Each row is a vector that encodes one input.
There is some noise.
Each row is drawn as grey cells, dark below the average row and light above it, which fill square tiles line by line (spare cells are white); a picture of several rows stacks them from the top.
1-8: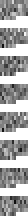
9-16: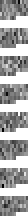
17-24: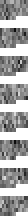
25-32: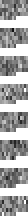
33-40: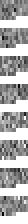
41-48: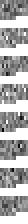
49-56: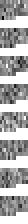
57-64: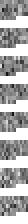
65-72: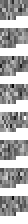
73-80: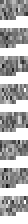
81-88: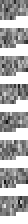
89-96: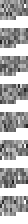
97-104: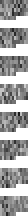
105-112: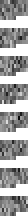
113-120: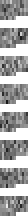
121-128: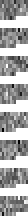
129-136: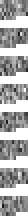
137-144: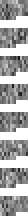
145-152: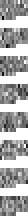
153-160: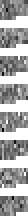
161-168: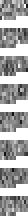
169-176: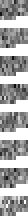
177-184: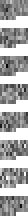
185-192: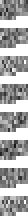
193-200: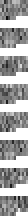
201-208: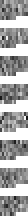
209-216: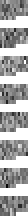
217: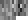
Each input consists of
a node of each of two 11-node trees, together with either a point on a 5-point line, or a node of an 11-node tree.
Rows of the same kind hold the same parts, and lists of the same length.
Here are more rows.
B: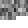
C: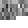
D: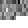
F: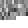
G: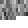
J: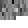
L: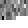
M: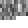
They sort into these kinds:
B, C, F, G, L, M
D, J

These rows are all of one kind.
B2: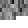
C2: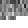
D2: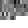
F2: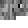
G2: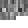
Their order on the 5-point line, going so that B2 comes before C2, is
F2, B2, G2, C2, D2.
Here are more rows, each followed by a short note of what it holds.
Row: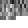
a point on a 5-point line and a node of each of two 11-node trees
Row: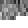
a point on a 5-point line and a node of each of two 11-node trees
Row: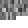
a point on a 5-point line and a node of each of two 11-node trees
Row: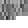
a node of each of three 11-node trees
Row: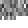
a node of each of three 11-node trees
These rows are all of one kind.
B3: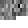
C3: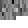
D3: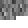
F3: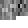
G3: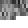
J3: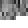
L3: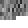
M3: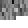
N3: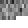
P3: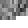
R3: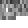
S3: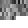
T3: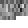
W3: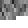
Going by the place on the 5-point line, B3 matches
F3, L3, P3 and T3.
